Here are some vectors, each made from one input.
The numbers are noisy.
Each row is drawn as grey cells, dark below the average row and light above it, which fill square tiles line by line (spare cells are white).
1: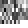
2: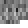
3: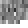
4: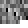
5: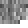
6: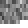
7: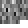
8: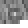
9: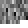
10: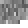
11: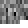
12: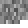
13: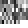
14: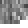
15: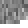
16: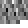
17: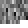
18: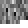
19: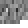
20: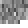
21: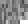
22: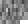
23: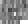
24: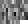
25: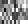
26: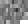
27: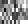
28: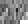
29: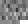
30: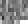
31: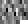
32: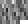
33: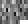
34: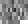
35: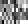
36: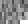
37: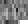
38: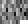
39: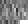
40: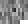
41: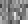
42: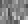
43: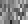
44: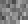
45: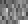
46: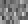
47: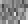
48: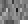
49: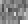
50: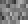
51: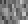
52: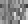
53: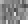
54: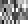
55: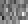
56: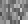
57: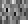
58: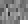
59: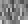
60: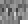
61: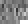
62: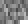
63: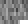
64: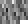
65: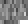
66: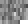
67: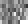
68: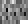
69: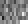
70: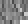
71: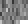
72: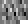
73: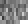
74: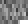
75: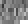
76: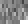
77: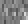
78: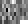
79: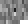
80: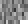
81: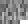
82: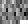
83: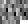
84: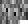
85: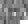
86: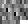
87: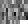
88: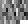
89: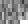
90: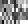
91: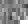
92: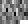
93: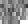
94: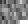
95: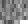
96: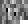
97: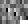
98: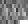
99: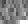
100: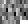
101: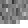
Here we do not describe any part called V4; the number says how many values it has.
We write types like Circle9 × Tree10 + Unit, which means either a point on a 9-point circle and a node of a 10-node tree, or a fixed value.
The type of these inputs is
List2(Line5 × V4).
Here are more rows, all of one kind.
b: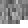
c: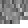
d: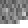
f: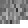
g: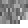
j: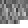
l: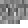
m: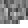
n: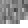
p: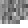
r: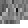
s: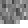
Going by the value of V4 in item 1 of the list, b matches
c and f.
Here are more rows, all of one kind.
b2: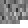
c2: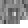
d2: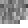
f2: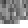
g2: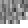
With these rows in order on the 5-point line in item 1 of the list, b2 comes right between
c2 and f2.
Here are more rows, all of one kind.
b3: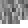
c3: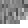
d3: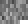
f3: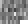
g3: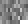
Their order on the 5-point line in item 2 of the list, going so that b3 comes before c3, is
b3, f3, c3, g3, d3.
